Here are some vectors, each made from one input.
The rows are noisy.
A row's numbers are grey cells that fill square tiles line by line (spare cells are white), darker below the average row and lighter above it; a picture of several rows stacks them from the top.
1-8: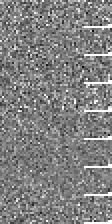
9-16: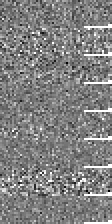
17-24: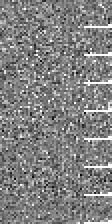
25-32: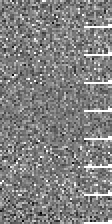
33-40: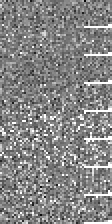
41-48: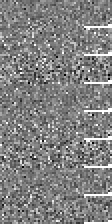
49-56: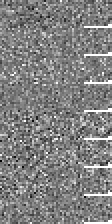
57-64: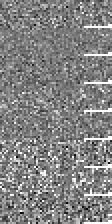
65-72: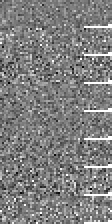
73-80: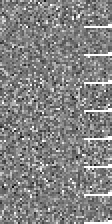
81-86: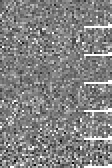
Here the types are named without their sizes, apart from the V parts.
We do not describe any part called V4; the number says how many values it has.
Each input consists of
a label, together with either a point on a circle, or a value of V4.
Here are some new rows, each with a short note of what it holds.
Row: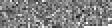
a point on a circle and a label
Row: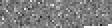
a label and a value of V4
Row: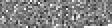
a label and a value of V4
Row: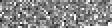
a label and a value of V4
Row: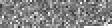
a point on a circle and a label
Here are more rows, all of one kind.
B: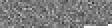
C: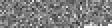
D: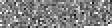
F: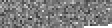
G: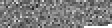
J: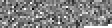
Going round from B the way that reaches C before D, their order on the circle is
B, C, J, G, F, D.
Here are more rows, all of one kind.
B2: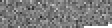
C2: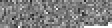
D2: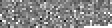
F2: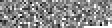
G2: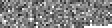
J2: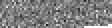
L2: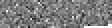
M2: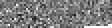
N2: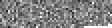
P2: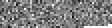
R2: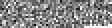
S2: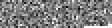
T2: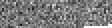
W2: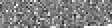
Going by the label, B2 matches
C2, L2 and S2.
